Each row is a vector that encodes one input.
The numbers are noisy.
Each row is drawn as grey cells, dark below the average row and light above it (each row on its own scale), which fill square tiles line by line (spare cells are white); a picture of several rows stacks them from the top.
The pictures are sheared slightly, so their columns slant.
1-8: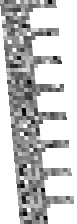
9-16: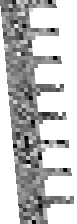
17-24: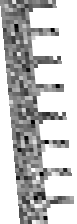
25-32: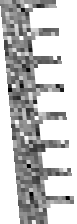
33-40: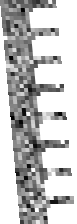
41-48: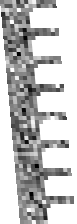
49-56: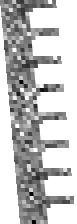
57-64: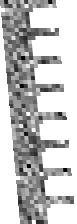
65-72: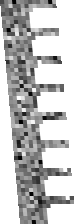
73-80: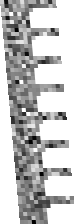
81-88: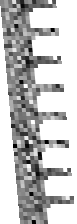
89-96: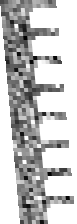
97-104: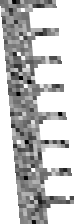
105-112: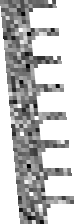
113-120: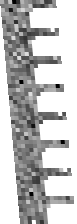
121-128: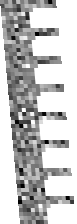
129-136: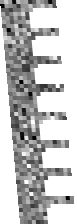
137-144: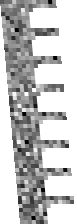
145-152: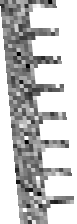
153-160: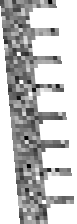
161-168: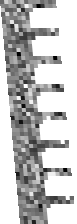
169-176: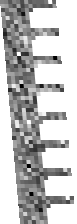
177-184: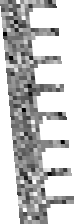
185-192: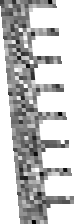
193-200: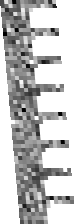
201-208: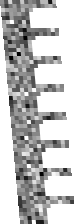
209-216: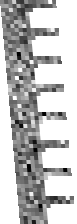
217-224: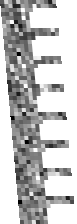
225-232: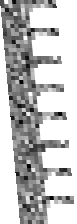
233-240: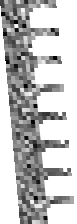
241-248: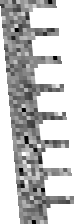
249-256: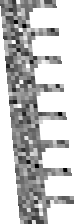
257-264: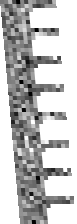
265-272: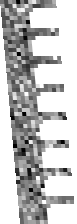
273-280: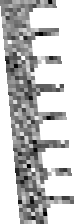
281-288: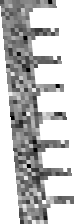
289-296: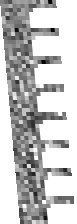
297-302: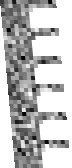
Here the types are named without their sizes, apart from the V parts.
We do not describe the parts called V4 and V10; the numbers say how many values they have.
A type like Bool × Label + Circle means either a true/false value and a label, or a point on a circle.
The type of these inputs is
Label + (Tree + V10) × V4.
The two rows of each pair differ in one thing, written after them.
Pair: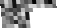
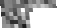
the value of V4
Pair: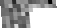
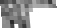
the value of V4
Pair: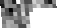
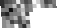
the value of V4
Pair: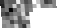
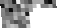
the value of V4
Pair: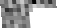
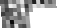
the value of V4
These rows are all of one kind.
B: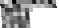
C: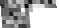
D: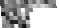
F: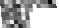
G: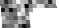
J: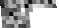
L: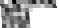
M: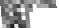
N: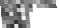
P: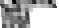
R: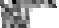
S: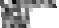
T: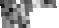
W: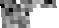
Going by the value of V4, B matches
L, P and W.
